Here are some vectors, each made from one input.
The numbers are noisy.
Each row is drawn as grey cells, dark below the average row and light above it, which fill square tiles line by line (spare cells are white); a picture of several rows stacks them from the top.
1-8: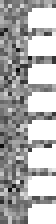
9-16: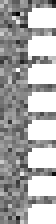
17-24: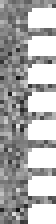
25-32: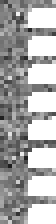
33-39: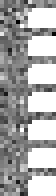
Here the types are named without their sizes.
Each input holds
a point on a line and three true/false values.
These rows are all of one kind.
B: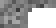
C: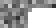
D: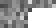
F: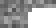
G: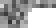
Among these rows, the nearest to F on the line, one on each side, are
B and D.
